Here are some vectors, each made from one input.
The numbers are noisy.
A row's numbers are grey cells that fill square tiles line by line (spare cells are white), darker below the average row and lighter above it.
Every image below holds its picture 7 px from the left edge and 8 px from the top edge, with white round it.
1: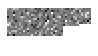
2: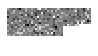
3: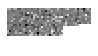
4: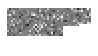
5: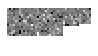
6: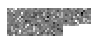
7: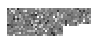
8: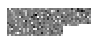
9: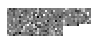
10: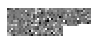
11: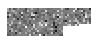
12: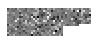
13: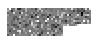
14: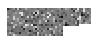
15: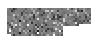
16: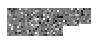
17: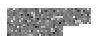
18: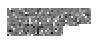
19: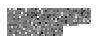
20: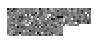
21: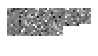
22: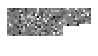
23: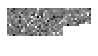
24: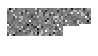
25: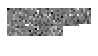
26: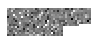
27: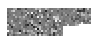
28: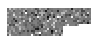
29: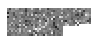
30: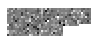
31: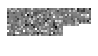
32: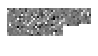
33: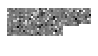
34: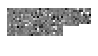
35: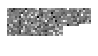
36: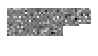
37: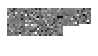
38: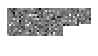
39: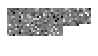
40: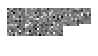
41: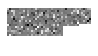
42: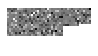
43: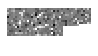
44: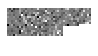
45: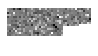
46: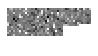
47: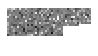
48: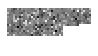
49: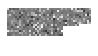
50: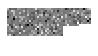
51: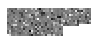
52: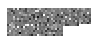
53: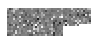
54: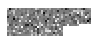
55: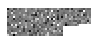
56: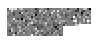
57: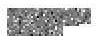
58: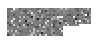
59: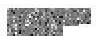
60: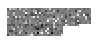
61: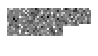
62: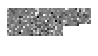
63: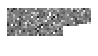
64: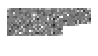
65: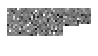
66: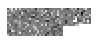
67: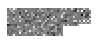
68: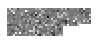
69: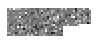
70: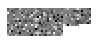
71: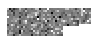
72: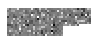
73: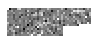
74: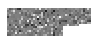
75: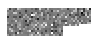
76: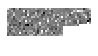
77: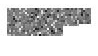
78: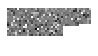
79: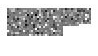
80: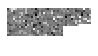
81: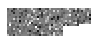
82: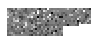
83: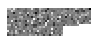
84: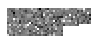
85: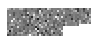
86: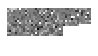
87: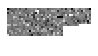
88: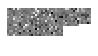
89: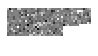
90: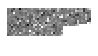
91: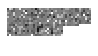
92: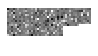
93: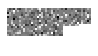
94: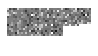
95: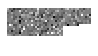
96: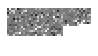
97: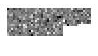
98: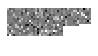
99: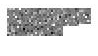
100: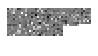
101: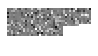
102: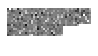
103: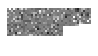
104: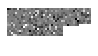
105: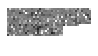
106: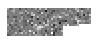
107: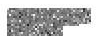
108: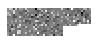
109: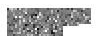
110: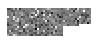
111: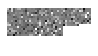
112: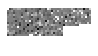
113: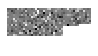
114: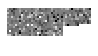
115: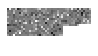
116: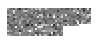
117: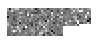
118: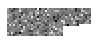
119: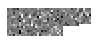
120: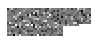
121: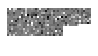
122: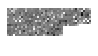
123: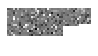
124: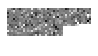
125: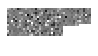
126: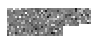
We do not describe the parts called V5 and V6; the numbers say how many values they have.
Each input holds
a value of V5 and a value of V6, together with either one of 8 labels, or three true/false values.
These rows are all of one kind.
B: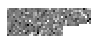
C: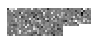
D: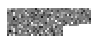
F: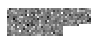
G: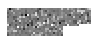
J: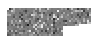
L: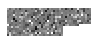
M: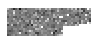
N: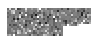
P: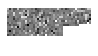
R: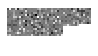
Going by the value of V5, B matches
D, M and P.
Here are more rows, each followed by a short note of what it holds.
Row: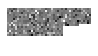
one of 8 labels, a value of V5 and a value of V6
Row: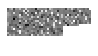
three true/false values, a value of V5 and a value of V6
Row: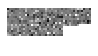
one of 8 labels, a value of V5 and a value of V6
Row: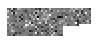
one of 8 labels, a value of V5 and a value of V6
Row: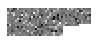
one of 8 labels, a value of V5 and a value of V6
